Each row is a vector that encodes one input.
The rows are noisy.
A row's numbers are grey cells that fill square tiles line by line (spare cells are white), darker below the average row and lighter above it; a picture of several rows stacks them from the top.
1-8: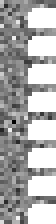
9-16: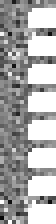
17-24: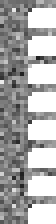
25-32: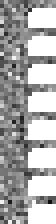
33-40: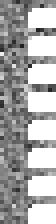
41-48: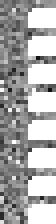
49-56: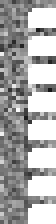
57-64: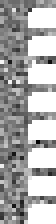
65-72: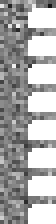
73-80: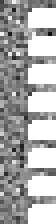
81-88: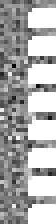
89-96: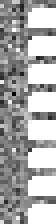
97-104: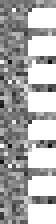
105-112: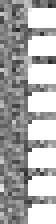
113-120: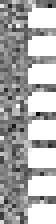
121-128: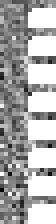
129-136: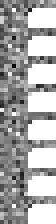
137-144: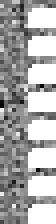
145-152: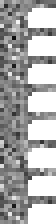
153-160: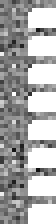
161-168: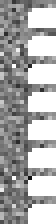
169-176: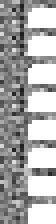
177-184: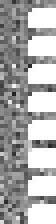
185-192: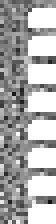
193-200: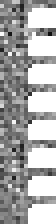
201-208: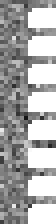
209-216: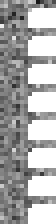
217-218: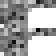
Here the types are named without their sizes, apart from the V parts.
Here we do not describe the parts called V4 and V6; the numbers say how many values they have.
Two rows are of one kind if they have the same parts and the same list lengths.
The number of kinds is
3.
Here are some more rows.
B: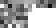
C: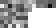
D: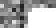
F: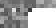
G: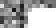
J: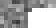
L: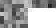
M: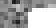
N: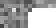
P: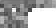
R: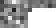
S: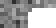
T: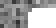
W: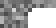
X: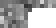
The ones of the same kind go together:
B, C, D, G, L, R
F, N, P, S, T, W
J, M, X

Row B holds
a value of V6.
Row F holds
a point on each of two lines.
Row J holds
a point on a line and a value of V4.
